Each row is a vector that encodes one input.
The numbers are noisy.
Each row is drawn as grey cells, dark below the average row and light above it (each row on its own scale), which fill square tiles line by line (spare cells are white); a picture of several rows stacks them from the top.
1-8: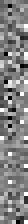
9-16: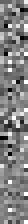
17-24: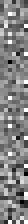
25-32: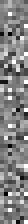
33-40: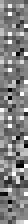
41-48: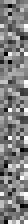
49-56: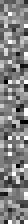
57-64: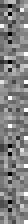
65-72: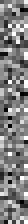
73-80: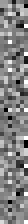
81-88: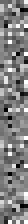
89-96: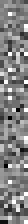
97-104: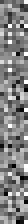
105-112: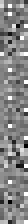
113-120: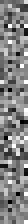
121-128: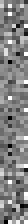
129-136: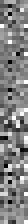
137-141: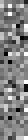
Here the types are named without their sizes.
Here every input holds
a list of points on a line.
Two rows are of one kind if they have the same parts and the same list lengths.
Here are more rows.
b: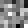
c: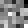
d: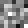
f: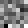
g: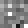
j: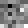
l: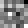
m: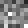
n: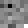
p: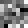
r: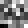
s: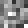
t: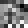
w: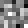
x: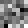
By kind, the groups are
b, c, d, g, l, m, s, w
f, p, t, x
j, n
r

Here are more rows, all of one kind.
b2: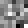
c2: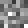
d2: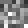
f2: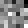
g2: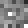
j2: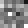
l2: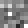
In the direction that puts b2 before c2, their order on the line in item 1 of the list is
l2, j2, g2, b2, c2, d2, f2.
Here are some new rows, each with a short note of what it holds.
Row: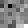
a list of three items
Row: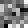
a list of one item
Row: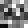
the empty list
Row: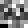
the empty list
